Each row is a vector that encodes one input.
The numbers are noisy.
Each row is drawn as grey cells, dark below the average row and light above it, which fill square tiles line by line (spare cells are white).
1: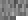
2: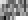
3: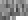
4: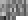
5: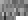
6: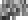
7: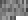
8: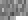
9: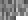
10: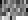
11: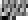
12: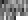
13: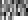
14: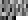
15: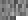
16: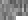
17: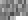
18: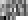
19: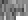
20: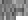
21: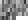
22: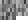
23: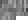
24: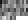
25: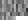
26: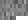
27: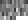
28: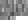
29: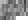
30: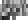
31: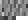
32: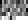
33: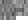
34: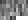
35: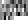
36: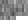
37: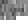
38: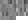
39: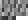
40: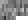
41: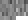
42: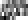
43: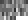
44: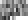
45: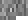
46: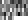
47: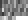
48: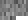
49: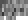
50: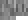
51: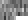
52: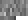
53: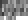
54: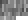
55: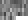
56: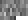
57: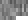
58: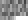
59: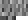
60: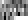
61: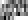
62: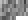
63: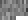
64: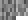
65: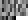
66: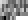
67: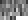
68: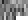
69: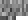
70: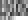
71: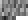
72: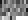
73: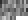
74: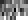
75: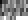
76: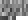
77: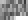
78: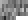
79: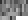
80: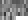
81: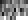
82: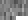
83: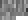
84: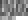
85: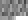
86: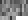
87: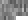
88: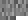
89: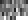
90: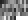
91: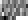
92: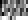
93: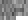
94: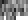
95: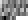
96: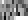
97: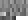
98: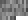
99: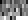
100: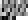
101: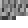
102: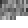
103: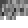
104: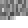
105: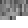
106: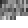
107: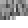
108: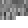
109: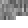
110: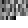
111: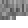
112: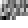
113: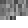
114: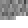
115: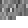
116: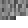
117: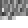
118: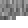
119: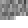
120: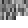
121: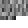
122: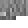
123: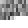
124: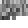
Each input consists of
either a point on an 11-point circle, or a fixed value.
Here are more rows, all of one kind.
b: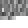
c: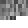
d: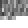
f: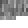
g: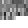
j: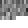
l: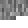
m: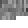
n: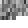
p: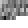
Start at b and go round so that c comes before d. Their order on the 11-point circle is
b, n, l, p, c, g, j, m, f, d.
